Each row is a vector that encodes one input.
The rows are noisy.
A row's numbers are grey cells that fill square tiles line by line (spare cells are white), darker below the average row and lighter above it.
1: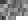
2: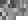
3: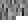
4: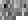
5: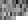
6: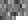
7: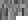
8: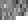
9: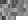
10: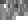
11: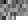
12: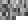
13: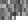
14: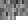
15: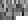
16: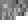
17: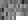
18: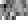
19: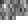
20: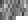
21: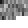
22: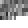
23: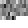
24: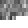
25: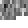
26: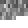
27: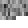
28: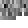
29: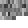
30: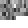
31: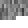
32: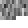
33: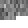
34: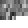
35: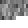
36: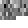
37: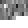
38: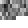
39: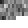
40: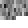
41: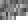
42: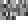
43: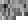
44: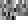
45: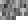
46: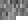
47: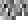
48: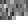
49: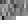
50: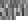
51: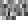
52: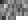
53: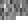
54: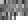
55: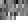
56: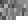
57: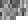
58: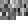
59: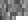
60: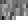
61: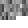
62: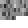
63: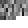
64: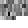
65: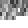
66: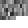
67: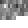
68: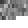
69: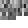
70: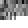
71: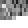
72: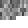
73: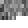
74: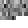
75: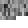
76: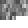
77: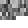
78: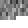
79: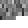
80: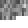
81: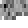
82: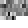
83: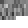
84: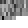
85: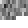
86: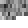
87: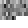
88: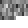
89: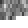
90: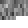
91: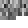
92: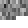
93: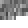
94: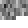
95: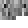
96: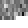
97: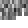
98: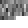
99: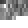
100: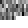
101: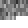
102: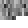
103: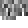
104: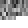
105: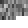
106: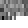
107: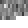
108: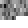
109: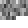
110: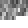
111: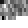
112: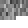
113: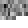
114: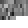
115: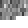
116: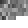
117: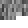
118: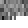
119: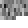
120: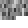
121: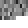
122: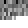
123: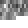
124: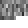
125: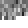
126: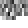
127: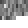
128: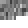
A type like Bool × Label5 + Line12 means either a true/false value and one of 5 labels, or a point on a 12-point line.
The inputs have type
Label5 + Line13.
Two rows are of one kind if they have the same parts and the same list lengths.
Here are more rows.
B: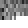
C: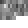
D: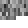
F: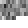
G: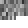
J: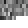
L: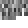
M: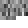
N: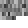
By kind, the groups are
B, C, G, J
D, F, L, M, N

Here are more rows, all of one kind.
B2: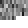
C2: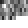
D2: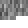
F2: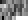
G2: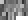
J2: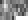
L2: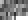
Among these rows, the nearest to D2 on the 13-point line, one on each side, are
C2 and L2.
